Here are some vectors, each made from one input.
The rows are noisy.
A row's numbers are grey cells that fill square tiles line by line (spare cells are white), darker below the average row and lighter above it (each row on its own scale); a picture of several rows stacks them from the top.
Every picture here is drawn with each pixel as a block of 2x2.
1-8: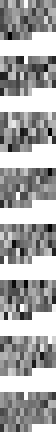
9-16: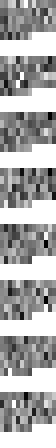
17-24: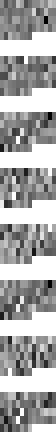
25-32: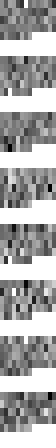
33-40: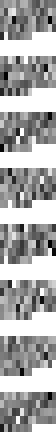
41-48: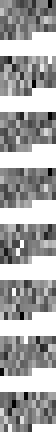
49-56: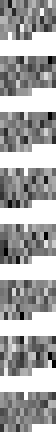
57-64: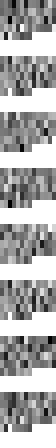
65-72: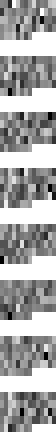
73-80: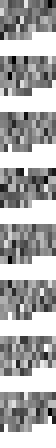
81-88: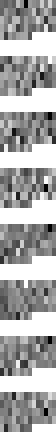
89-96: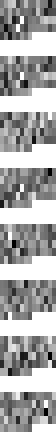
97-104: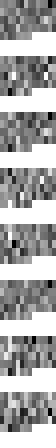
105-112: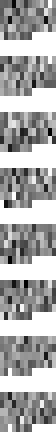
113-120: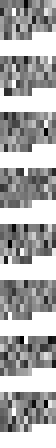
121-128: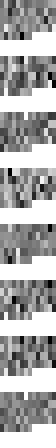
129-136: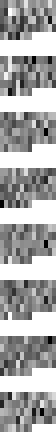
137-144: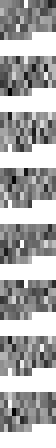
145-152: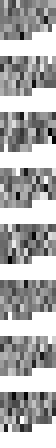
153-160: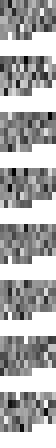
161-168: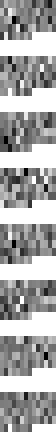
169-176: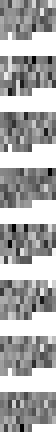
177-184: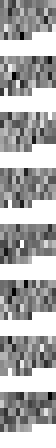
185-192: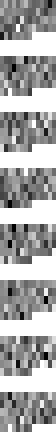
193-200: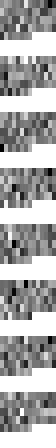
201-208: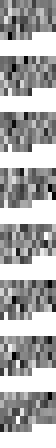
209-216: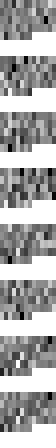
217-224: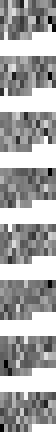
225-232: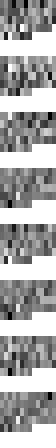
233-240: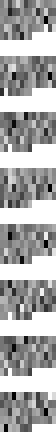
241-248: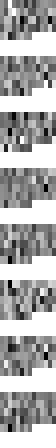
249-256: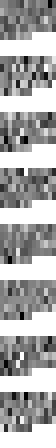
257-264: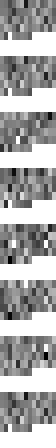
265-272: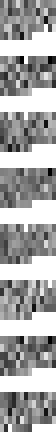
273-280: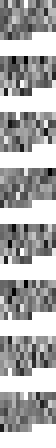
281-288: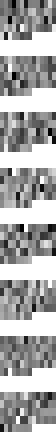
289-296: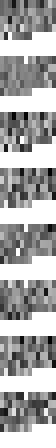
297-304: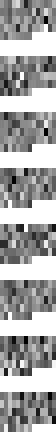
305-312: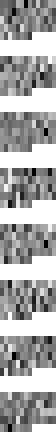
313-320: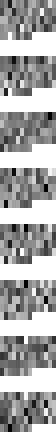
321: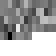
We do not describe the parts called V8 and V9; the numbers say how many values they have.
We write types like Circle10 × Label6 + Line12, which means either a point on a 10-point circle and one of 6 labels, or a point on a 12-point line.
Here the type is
Bool × (Line4 × Line6 + Unit) × V8 + (Tree11 + Unit) × V9.
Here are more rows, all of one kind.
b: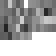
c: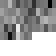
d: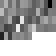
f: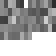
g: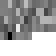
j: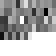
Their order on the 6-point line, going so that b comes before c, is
b, f, g, c, d, j.
